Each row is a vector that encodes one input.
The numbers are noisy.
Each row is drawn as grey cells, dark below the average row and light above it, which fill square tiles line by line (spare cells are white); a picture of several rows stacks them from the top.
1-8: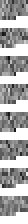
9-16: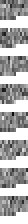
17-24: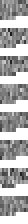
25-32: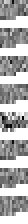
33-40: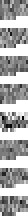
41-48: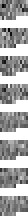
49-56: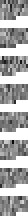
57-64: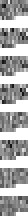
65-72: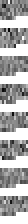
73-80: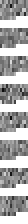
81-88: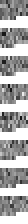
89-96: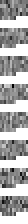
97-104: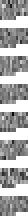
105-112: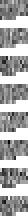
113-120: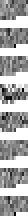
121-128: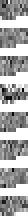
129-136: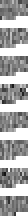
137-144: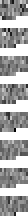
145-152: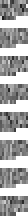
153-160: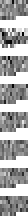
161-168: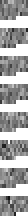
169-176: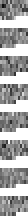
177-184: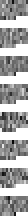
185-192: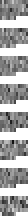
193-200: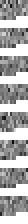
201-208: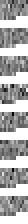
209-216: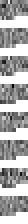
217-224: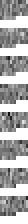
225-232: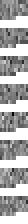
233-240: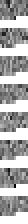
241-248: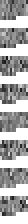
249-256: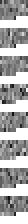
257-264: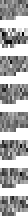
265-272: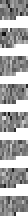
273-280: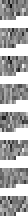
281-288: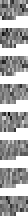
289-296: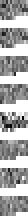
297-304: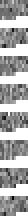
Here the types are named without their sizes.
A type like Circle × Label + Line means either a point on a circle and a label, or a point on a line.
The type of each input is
List(Circle + Line).
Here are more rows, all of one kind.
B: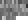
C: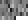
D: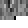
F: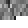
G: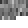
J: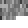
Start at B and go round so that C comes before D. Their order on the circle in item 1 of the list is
B, G, C, D, F, J.
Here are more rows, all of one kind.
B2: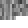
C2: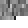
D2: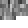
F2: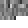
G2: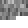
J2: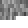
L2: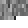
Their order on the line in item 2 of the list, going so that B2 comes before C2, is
G2, J2, B2, L2, C2, D2, F2.
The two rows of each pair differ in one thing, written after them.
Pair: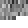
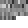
the place on the circle in item 2 of the list
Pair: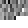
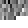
the place on the circle in item 2 of the list
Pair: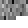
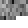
the place on the circle in item 2 of the list
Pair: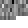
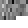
the place on the line in item 1 of the list
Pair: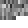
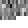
the place on the line in item 1 of the list
